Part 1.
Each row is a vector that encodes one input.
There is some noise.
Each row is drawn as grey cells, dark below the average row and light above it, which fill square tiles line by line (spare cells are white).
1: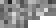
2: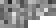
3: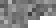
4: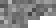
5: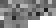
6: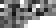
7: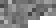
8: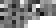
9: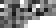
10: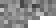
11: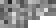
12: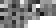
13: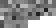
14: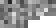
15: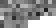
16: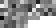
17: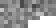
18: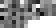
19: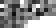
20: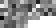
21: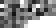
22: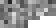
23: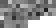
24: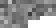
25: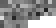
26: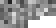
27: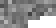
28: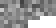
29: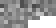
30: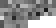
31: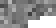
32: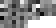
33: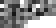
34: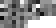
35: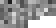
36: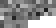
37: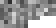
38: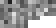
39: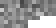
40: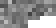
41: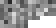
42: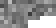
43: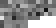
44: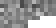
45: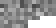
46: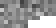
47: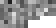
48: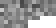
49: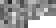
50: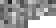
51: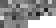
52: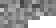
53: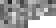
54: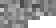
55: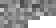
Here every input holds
a point on a 4-point line and a true/false value.
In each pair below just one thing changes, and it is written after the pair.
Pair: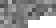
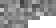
the place on the 4-point line
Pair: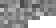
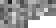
the place on the 4-point line
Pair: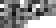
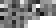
the place on the 4-point line
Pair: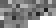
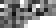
the true/false value
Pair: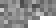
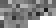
the place on the 4-point line
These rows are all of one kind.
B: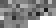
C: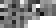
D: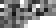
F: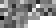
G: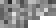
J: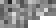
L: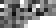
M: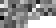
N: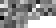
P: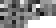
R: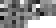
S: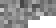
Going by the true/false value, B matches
G, J and S.
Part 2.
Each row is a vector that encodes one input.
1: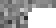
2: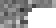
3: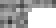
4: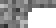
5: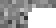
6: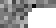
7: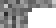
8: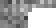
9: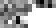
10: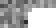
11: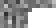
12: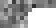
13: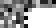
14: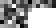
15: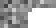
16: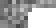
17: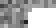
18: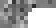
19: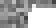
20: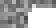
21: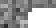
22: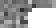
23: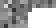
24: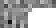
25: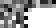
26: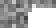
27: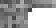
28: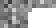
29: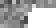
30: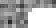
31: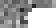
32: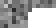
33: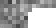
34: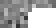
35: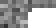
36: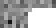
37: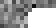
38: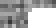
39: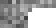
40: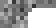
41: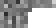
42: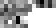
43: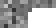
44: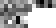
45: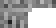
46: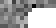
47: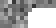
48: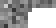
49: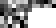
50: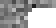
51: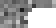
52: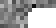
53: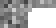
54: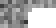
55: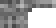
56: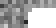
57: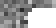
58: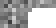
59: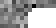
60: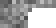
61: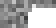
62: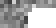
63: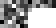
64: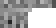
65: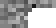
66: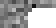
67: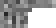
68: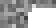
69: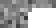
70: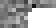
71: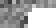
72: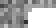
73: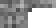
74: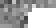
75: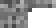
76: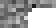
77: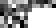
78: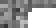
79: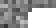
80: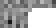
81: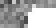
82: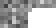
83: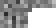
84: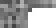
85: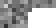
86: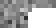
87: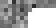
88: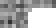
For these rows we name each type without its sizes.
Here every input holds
either a label, or four true/false values.
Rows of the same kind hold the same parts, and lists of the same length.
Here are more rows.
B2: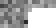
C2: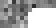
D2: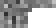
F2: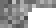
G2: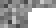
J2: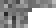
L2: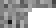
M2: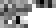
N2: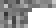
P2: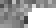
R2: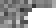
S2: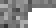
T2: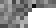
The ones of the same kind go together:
B2, C2, D2, F2, G2, J2, L2, N2, P2, R2, S2, T2
M2

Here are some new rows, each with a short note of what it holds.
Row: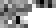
a label
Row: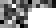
a label
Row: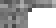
four true/false values
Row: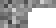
four true/false values
